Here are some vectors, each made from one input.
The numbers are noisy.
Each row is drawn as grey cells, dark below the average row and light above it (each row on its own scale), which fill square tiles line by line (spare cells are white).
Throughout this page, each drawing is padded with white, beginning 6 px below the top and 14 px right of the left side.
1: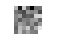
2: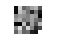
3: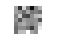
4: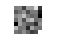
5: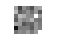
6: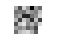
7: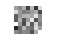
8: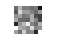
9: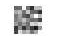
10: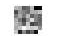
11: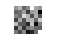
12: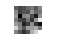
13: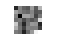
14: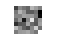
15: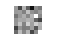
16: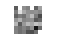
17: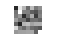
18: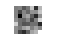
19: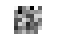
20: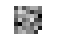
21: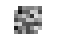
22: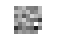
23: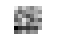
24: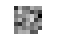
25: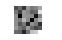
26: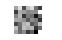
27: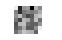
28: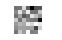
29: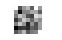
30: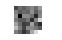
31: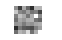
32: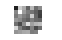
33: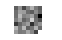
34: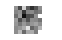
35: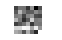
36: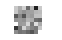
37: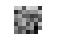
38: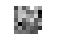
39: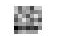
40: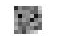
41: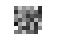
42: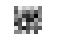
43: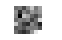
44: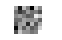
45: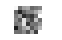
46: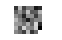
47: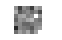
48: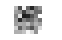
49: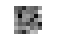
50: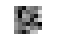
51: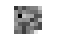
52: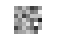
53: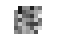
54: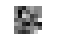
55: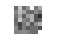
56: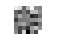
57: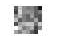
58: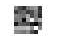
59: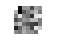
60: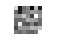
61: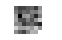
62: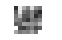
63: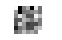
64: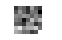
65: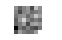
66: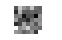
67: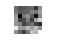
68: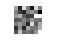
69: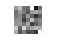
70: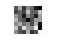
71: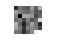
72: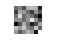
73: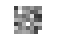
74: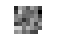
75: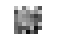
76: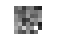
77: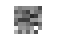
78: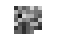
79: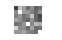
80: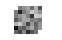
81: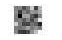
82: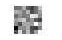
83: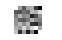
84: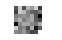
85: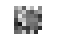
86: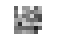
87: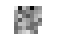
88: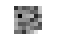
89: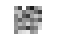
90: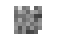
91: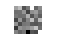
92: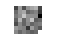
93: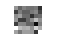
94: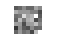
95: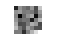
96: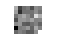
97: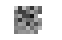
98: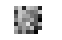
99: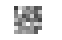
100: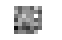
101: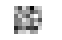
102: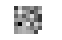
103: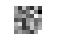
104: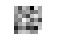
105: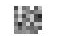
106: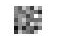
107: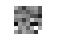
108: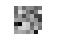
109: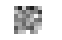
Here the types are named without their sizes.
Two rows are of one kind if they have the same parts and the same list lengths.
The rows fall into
4 kinds.
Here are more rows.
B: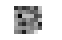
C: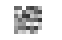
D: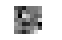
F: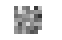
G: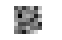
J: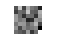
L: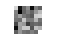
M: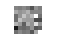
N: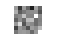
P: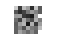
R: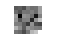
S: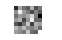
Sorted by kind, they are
B, D, G, R
C, L, M, N, P
F, S
J

